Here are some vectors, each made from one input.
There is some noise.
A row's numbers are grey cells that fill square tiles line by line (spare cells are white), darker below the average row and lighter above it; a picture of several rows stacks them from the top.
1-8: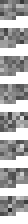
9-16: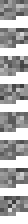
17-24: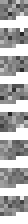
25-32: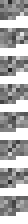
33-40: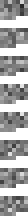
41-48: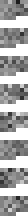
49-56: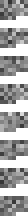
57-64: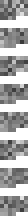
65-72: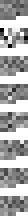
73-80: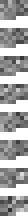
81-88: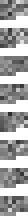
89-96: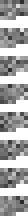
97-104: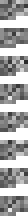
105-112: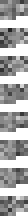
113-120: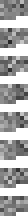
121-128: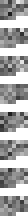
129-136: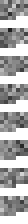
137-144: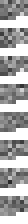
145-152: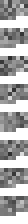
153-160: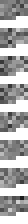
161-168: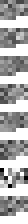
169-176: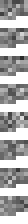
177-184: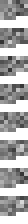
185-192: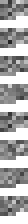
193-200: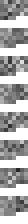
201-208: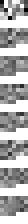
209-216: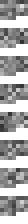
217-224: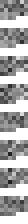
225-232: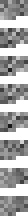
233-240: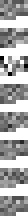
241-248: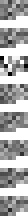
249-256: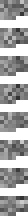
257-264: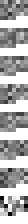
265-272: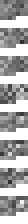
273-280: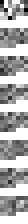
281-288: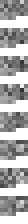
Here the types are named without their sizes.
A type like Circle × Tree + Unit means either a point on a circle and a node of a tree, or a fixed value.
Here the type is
List(Line).
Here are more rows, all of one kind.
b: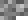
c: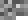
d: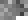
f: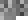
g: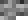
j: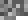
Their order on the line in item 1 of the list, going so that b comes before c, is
b, g, c, j, d, f.
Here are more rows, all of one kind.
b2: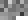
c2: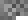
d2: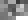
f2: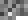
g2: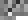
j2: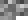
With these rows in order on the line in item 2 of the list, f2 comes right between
b2 and j2.
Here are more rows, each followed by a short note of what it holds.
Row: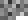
a list of one item
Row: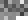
a list of two items
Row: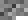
a list of two items
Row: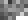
a list of one item
